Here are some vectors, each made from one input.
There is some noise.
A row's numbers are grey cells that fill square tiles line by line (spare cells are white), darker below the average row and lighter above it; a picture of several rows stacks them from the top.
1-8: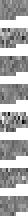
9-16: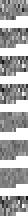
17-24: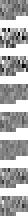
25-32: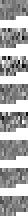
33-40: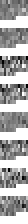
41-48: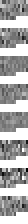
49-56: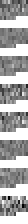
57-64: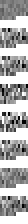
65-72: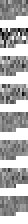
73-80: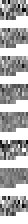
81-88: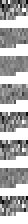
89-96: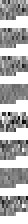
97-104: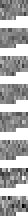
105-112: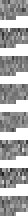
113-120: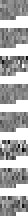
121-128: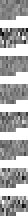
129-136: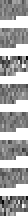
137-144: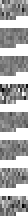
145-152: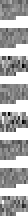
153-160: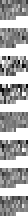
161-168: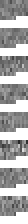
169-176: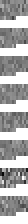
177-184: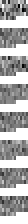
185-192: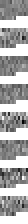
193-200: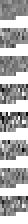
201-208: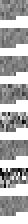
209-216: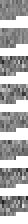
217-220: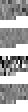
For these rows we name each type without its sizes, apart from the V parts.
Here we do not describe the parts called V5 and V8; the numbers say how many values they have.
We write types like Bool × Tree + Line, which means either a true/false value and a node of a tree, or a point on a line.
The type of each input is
Bool × (Line + V5) × (Tree × V8 + Unit).
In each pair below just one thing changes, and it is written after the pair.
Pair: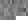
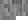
the node of the tree
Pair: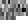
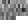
the true/false value
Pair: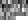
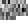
the place on the line
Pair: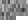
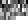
the place on the line
